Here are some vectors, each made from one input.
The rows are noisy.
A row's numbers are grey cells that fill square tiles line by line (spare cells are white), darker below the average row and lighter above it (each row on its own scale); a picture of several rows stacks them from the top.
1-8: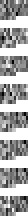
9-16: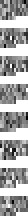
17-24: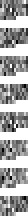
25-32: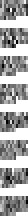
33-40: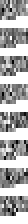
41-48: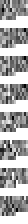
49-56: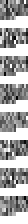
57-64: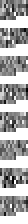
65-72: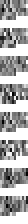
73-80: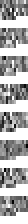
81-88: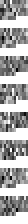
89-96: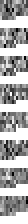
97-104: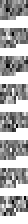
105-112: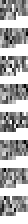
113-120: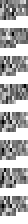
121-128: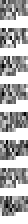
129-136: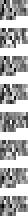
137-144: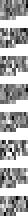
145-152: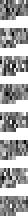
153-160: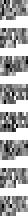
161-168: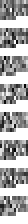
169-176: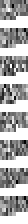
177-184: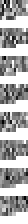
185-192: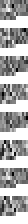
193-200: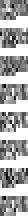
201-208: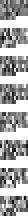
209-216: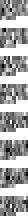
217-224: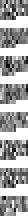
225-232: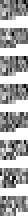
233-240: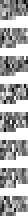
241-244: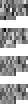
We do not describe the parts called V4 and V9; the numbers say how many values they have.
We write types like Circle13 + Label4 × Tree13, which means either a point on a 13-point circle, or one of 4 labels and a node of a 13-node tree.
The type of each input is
Bool × Line6 × (Unit + V4 × V9) + List2(Line5).
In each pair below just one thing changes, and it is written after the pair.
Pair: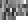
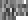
the place on the 6-point line
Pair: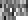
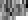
the true/false value
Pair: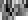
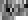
the value of V4
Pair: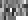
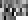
the value of V4
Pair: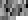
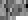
the value of V4
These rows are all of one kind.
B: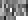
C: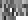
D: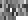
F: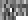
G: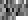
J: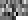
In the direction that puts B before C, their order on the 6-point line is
B, D, C, G, F, J.
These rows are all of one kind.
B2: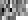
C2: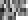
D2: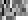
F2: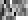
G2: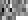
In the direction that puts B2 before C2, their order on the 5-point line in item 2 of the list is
B2, F2, D2, G2, C2.
